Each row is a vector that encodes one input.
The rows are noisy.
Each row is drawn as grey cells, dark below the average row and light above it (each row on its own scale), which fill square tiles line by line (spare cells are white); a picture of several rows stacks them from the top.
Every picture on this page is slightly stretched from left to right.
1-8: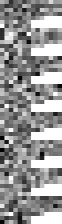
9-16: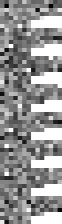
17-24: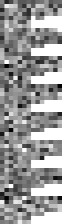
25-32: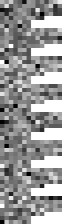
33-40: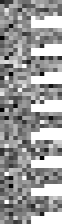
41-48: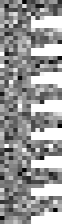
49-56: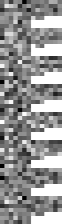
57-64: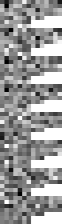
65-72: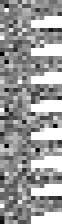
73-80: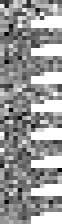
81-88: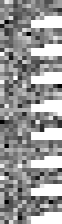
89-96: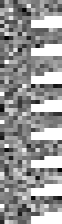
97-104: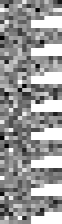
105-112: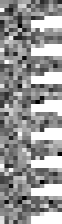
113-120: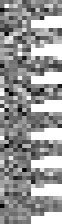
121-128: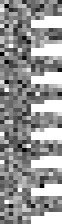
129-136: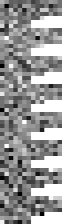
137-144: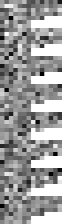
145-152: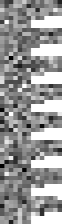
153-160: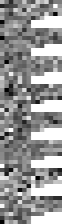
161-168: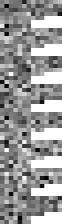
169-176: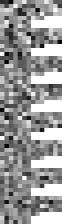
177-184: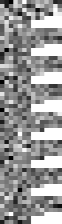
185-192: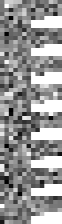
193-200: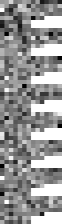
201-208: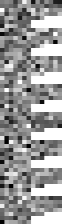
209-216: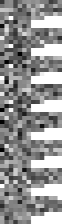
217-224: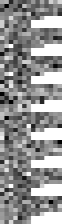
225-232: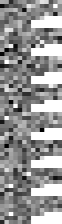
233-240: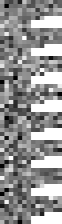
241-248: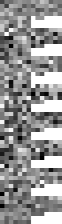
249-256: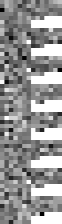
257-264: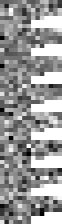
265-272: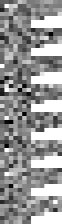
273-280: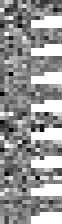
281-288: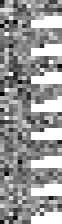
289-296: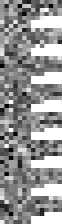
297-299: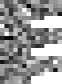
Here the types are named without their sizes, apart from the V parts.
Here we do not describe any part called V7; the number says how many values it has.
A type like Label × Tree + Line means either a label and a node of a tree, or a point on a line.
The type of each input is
List(Bool × V7).
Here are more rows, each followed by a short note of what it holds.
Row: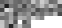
a list of two items
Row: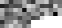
the empty list
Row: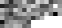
the empty list
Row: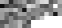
the empty list
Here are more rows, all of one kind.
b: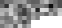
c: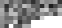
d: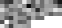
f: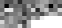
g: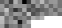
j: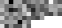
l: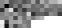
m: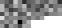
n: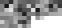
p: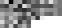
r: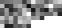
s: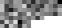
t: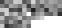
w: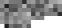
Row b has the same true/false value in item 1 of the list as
d, f and n.
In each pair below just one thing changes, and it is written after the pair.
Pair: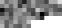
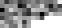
the true/false value in item 1 of the list
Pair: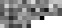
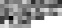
the true/false value in item 1 of the list
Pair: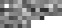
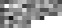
the true/false value in item 1 of the list
